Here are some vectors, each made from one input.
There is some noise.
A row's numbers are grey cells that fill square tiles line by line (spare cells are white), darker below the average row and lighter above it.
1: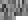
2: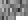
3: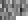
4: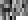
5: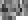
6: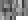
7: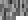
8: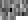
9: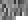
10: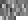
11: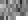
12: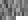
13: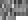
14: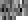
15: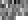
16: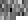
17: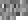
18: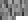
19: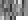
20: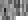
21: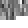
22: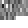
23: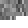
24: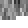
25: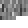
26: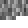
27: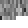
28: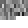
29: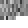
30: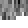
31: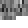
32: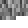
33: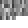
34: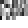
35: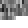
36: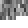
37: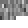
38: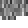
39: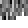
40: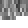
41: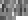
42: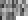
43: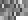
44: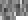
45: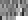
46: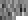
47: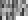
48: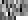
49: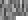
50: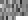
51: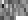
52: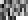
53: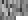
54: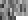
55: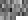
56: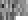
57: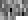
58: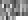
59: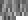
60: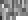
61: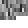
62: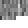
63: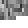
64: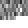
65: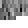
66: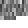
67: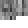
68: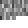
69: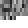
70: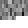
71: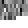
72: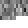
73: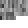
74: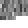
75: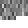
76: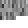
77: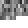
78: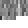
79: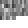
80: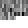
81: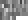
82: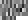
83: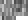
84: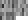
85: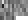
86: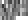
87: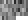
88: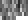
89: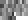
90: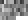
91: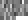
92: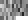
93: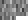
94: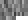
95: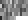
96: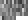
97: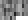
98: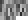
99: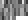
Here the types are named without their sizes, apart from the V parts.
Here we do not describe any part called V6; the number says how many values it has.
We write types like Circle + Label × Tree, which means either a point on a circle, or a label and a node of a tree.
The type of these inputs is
(Bool × Bool × Bool + V6) × Label.
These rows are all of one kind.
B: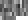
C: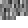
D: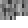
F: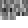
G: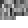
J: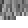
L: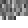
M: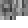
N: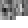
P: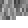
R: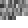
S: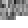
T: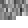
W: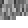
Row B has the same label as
C, J, P and W.
